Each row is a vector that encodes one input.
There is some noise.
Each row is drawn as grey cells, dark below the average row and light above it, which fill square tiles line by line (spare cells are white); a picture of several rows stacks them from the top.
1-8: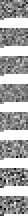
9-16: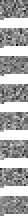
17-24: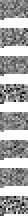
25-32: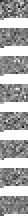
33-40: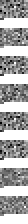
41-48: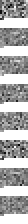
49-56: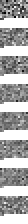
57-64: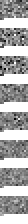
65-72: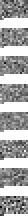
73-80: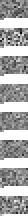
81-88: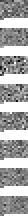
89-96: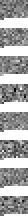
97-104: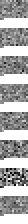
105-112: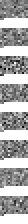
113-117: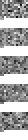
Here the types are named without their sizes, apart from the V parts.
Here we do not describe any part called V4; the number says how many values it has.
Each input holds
a point on a line, together with a list of items, each a true/false value and a value of V4.
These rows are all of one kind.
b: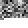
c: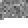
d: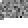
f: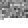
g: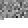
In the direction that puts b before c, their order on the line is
f, g, b, c, d.
